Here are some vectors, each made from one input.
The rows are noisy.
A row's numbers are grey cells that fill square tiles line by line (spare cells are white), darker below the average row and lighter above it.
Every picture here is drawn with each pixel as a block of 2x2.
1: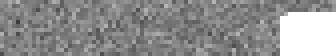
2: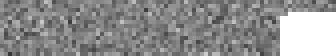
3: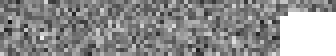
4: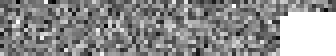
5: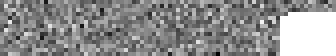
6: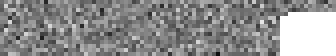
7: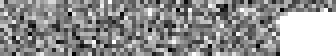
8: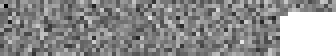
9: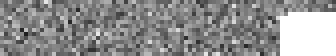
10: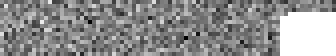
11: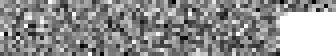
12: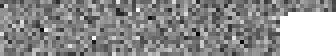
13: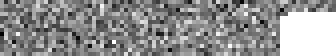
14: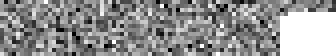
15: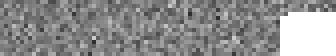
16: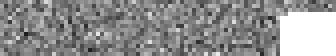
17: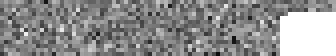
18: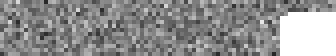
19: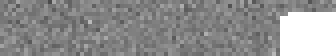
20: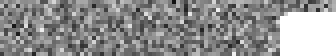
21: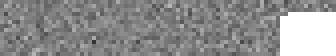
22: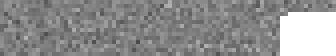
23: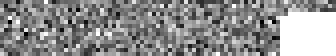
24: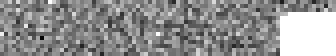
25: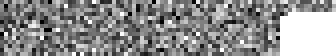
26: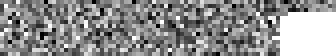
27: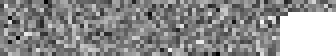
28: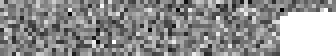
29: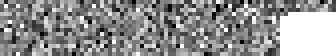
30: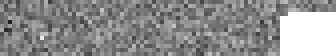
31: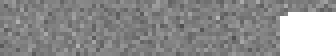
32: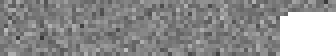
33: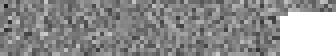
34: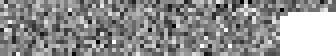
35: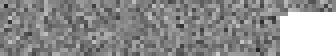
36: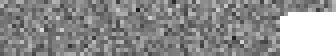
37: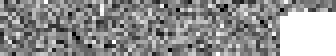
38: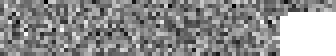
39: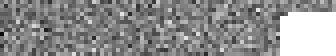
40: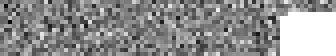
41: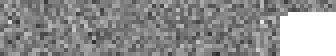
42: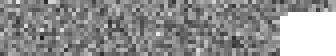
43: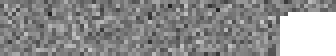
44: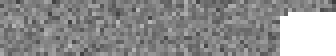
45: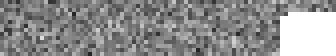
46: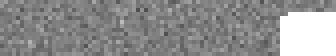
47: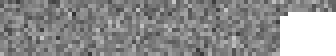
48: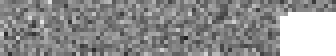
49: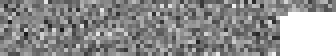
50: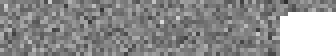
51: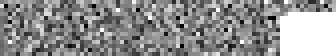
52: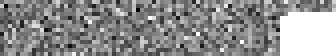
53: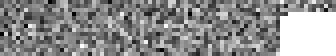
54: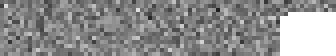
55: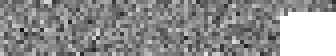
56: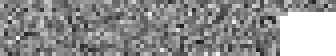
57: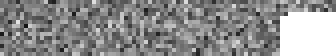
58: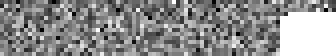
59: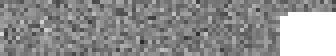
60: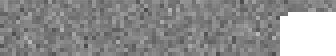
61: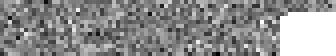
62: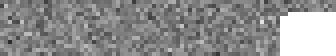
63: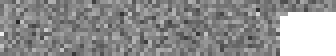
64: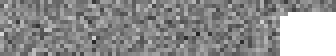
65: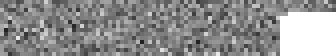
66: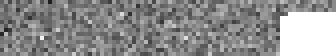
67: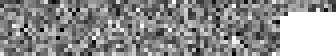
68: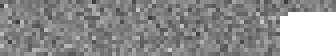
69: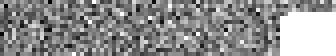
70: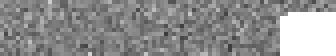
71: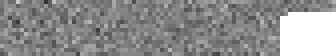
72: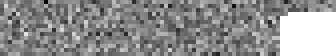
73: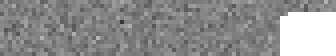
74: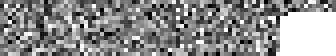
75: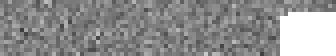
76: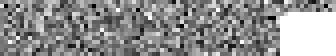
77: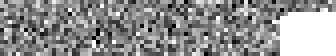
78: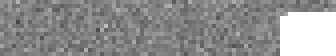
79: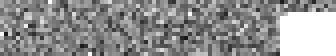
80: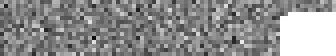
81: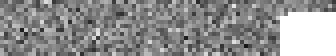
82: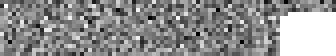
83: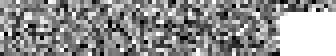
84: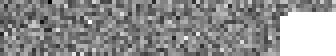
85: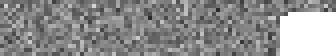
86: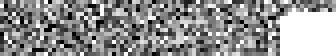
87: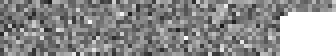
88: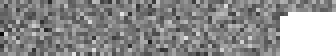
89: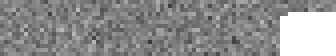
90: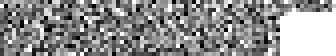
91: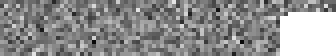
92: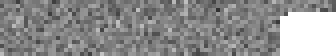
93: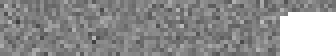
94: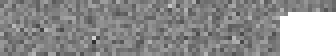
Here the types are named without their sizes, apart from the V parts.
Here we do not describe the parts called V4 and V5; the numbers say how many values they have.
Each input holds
either a point on each of two circles, a value of V4 and a value of V5, or a fixed value.
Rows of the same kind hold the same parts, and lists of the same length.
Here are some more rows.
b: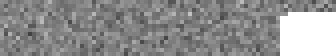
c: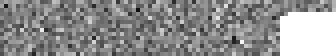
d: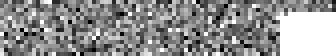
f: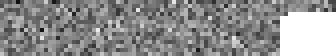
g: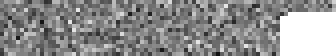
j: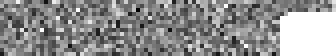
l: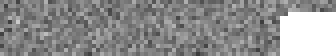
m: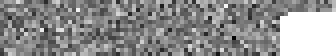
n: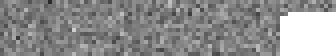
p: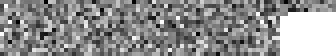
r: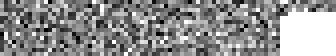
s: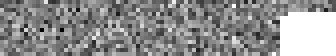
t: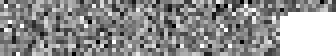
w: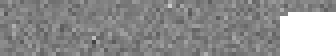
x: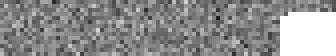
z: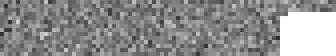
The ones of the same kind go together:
b, c, d, f, g, j, l, m, n, p, s, w, x, z
r, t

